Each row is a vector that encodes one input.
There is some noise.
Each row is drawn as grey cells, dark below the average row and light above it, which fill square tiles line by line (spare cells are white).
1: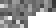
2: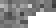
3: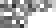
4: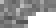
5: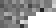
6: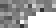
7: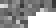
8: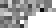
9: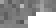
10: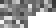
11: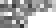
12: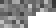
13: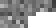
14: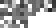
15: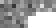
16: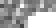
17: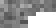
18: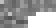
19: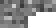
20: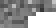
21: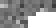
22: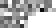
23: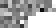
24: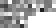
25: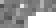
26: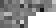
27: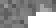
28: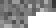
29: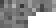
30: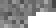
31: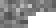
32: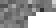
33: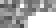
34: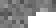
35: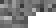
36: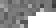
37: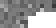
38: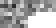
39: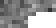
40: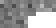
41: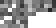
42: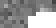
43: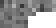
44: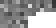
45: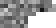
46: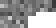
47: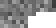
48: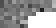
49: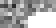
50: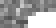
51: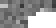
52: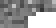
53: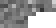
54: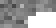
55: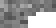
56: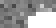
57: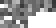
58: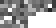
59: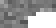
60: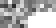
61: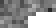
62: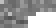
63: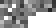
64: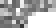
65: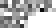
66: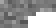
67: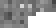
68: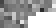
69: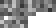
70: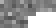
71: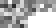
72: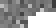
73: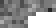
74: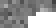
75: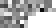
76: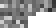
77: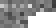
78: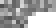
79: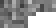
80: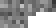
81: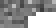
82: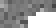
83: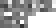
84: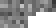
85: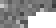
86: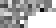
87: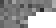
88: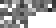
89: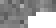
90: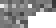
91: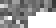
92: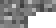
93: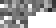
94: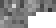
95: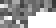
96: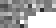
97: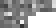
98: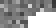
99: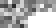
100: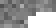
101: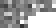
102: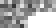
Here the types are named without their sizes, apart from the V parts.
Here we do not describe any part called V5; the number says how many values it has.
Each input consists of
a true/false value, together with either a node of a tree, or a value of V5.
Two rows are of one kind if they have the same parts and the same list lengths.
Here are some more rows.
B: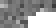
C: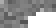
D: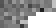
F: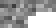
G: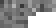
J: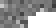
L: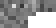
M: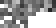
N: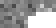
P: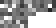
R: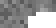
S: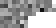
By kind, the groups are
B, C, F, J, M, N, R
D, G, L, P, S

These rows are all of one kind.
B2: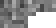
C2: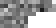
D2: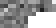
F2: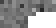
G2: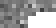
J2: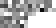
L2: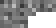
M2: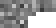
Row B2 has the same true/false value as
G2 and J2.
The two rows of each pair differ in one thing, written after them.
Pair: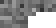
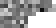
the value of V5
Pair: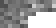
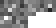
the true/false value
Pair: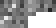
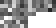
the value of V5
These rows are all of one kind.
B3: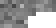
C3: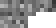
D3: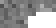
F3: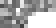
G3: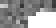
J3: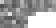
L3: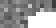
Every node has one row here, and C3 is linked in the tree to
F3 and J3.
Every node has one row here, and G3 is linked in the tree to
D3.
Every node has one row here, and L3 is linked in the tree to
B3.
